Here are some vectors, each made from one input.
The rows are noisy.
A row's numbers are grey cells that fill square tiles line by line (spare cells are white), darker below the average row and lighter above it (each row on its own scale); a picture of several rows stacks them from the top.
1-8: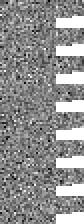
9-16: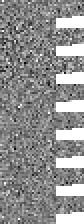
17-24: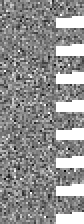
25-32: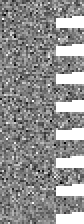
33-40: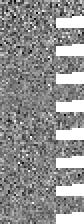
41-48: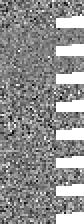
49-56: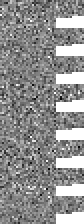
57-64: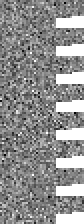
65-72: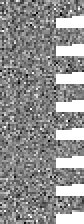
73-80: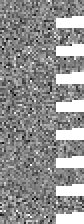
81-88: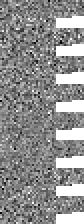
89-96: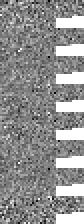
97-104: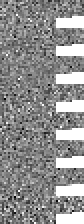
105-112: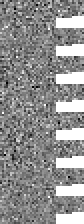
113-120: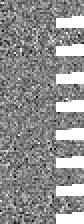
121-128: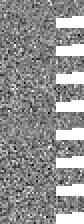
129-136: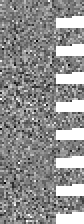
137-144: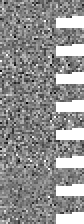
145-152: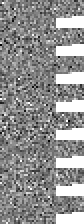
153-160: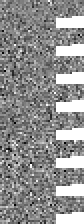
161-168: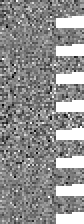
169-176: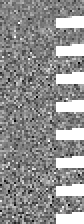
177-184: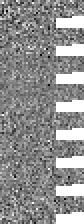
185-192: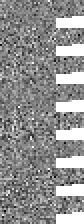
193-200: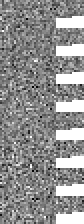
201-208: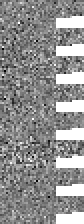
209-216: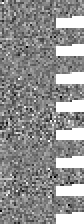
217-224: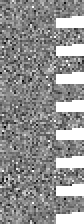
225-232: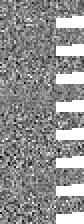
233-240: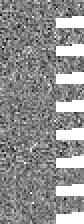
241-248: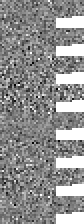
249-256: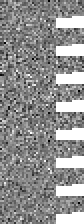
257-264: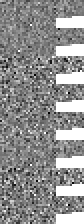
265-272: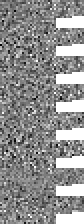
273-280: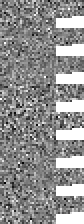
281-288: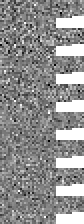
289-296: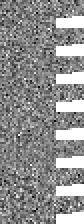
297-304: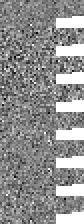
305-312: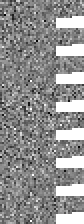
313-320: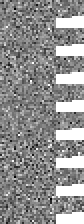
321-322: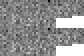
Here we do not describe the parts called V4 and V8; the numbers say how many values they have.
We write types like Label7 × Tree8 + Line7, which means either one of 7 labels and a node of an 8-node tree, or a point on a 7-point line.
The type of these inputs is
((Label5 + Line13) × V4 + Label10) × V8.
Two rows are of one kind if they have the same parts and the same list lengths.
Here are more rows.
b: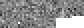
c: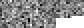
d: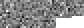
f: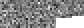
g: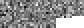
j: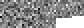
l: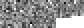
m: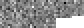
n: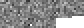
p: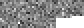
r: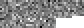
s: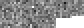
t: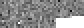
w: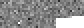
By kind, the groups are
b, c, d, f, r, s, t
g
j, l, m, n, p, w

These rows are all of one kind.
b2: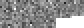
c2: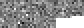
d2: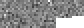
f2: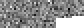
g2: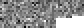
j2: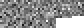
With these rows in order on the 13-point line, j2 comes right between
f2 and g2.
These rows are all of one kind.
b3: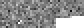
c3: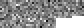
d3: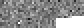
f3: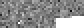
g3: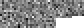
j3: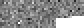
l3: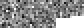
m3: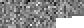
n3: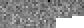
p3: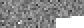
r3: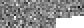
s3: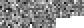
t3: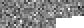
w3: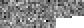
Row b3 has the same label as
c3, r3, s3 and t3.
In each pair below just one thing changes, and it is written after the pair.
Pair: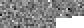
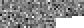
the value of V4
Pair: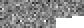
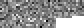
the value of V4
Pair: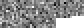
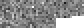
the value of V4
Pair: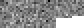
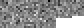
the value of V4
